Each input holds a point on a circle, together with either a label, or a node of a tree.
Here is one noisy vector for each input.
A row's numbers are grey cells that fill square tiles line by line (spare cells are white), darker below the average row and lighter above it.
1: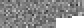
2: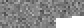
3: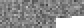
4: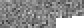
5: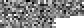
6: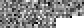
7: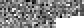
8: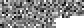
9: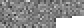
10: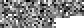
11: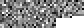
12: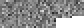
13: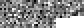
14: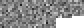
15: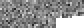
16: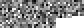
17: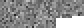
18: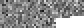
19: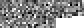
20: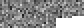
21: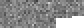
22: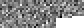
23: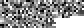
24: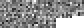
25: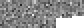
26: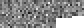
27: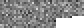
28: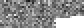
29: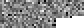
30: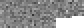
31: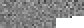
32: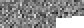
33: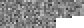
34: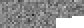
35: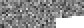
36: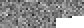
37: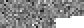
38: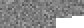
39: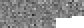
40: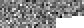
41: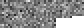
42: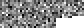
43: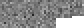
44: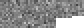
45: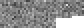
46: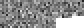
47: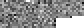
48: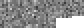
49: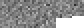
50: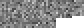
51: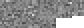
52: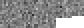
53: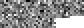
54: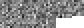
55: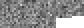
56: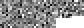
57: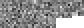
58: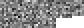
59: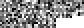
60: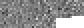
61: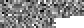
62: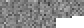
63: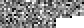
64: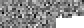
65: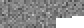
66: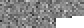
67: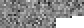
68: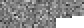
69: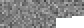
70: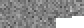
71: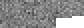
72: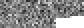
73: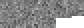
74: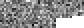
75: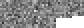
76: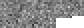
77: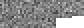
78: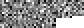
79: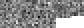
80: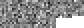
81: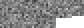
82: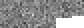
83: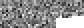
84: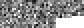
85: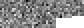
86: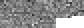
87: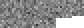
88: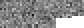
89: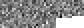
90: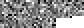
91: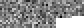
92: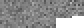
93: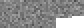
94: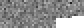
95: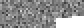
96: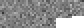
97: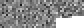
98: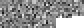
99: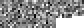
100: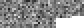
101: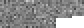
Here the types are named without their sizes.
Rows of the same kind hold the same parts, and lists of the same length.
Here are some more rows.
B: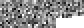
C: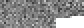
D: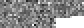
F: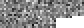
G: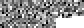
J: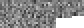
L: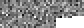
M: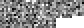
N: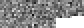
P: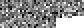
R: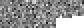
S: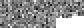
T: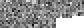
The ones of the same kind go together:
B, F, S, T
C, D, G, J, L, M, N, P, R

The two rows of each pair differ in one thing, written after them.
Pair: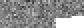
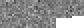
the label
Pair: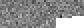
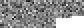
the label
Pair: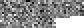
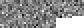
the label
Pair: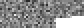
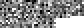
the label
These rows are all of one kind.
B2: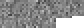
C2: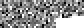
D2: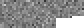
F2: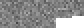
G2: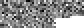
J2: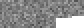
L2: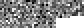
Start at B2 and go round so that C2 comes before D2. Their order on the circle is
B2, G2, F2, C2, J2, D2, L2.
